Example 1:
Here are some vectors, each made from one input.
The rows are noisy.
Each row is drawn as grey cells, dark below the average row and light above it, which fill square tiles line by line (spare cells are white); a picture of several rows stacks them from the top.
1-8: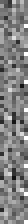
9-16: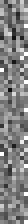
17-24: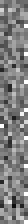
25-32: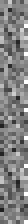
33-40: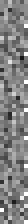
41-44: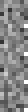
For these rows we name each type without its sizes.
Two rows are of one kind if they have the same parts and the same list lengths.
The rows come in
2 kinds.
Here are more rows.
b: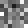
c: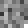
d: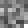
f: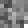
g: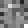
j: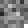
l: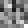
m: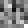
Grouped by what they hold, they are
b, l, m
c, d, f, g, j

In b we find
a true/false value.
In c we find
a point on a circle and a true/false value.
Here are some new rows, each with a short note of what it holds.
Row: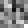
a true/false value
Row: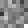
a point on a circle and a true/false value
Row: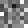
a true/false value
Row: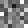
a true/false value
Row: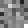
a point on a circle and a true/false value
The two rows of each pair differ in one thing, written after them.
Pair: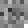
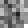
the true/false value
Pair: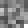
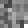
the place on the circle
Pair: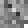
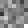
the true/false value
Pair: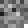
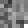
the true/false value
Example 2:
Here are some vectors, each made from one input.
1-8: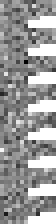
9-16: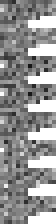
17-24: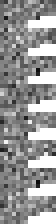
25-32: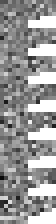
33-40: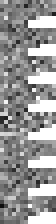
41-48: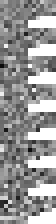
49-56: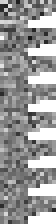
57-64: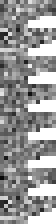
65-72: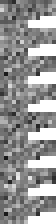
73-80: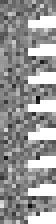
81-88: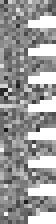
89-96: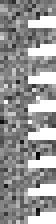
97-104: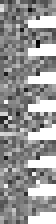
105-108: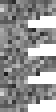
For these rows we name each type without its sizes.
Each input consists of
a list of points on a line.
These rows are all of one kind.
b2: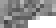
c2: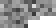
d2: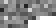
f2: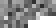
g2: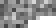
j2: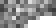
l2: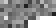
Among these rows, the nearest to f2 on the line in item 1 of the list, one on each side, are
b2 and c2.
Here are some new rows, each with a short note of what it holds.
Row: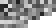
the empty list
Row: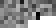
a list of one item
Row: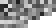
the empty list
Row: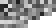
the empty list
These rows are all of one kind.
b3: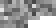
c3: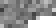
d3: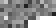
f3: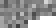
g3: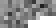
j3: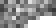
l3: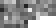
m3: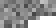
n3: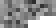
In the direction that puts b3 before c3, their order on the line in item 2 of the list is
j3, b3, f3, m3, c3, n3, g3, d3, l3.
